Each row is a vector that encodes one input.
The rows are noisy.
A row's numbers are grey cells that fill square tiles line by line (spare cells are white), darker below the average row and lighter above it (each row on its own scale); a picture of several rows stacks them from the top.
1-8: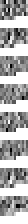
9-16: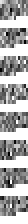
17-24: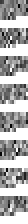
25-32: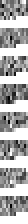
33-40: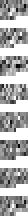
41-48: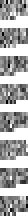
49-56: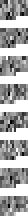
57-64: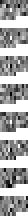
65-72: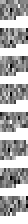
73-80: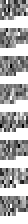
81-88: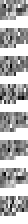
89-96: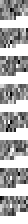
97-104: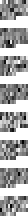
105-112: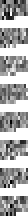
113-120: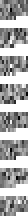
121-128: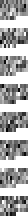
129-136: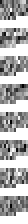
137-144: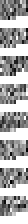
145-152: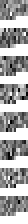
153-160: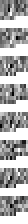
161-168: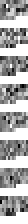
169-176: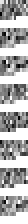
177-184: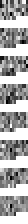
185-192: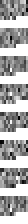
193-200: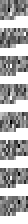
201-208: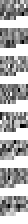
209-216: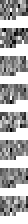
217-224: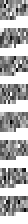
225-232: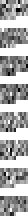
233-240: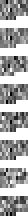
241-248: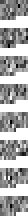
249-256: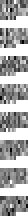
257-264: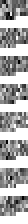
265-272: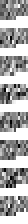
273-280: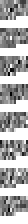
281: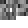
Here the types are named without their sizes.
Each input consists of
a node of each of two trees.
